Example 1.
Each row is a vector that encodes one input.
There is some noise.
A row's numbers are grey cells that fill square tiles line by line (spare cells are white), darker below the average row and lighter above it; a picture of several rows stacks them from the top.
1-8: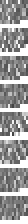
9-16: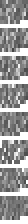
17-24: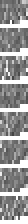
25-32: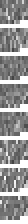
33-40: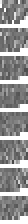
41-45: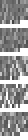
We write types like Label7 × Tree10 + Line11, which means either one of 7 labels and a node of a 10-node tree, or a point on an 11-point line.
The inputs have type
Label5.
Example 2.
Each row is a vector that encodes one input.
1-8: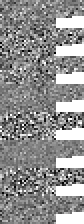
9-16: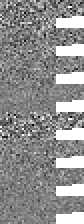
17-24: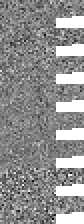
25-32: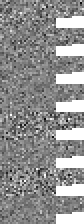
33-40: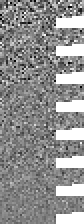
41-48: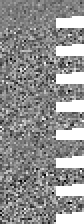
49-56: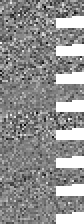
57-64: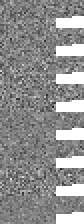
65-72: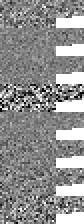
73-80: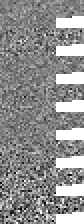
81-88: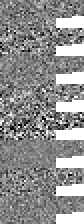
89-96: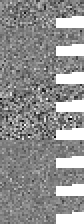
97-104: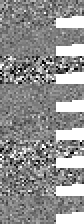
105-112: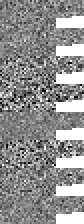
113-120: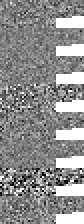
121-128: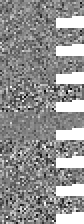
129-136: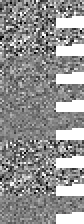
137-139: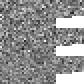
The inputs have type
Bool × Bool × Bool × Bool + Unit.
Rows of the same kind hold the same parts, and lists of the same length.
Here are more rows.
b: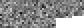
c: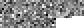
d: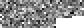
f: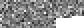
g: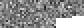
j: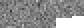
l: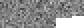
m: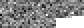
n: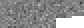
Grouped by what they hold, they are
b, d, g, j, l, m, n
c, f

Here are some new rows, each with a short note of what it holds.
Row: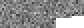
a fixed value
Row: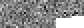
a fixed value
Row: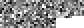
a fixed value
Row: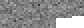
four true/false values
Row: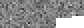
four true/false values
